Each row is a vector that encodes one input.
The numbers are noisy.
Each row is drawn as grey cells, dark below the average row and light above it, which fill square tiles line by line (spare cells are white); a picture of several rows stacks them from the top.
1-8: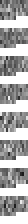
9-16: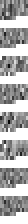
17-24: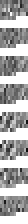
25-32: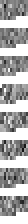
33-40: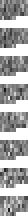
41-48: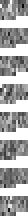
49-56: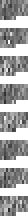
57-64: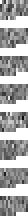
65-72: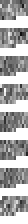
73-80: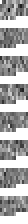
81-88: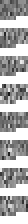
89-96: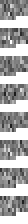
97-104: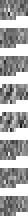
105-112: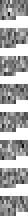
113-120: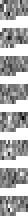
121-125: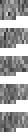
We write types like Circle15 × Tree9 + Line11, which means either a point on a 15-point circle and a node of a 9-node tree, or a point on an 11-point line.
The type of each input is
(Line4 + Line6) × Tree9 × (Tree9 + Unit).
